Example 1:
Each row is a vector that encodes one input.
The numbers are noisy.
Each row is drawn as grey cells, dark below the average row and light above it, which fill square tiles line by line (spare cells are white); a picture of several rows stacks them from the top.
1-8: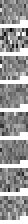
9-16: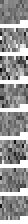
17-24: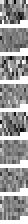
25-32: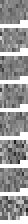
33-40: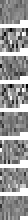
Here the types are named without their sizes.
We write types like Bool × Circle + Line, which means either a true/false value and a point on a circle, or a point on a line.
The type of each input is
List(Line).
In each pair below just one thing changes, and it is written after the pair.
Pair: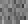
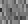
the place on the line in item 2 of the list
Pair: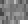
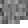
the place on the line in item 1 of the list
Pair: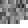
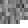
the place on the line in item 1 of the list
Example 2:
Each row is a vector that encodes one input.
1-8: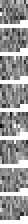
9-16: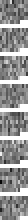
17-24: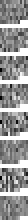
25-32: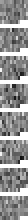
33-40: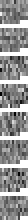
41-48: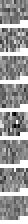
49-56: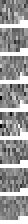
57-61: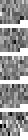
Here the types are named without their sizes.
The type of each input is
Bool × Bool × Bool × Tree.
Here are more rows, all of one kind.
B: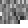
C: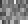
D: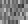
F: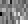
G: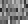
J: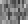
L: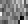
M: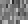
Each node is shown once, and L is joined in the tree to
B.
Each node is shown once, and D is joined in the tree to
C and M.
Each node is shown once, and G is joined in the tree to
B.
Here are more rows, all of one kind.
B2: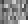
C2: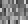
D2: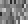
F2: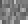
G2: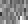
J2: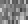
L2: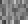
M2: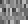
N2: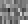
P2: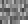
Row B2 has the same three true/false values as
G2, J2 and P2.
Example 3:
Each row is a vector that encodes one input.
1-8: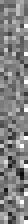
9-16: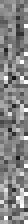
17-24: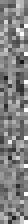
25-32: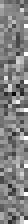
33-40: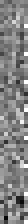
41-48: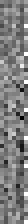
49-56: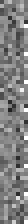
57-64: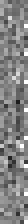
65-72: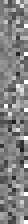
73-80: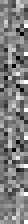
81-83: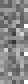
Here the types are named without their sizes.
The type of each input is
Bool × Bool × Bool × Bool + Line.
